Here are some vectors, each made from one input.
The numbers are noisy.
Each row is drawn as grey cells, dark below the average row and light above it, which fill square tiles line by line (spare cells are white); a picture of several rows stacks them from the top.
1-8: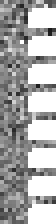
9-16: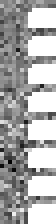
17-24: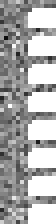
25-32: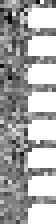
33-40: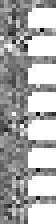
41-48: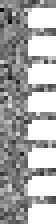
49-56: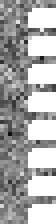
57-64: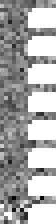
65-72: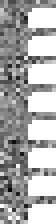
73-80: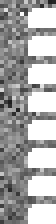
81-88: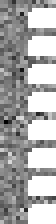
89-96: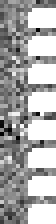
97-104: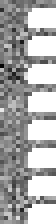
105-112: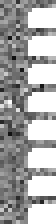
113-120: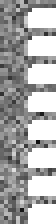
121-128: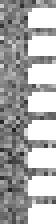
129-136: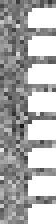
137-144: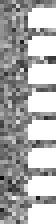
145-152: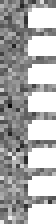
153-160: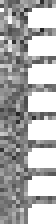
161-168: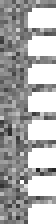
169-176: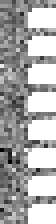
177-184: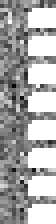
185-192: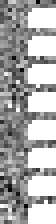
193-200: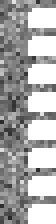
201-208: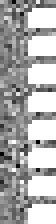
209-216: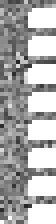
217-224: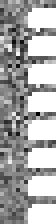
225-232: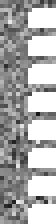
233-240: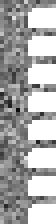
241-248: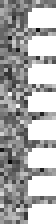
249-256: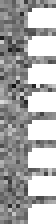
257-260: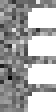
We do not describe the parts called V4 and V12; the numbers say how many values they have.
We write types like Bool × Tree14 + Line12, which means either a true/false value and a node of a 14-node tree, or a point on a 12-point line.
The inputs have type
Bool × (Circle8 + V4) + V12.
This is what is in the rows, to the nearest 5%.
About 55% of them hold a true/false value, together with either a point on an 8-point circle, or a value of V4. The rest hold a value of V12.
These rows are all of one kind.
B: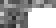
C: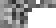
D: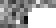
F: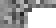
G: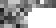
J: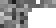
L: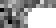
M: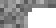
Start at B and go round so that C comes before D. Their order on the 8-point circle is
B, F, C, L, M, J, G, D.
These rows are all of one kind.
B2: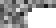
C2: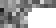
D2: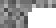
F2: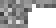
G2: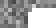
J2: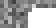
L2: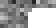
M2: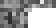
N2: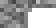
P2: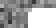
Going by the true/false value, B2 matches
C2, L2, N2 and P2.
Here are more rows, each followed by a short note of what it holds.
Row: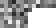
a true/false value and a value of V4
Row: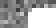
a value of V12
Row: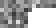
a point on an 8-point circle and a true/false value
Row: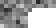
a value of V12
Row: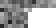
a true/false value and a value of V4
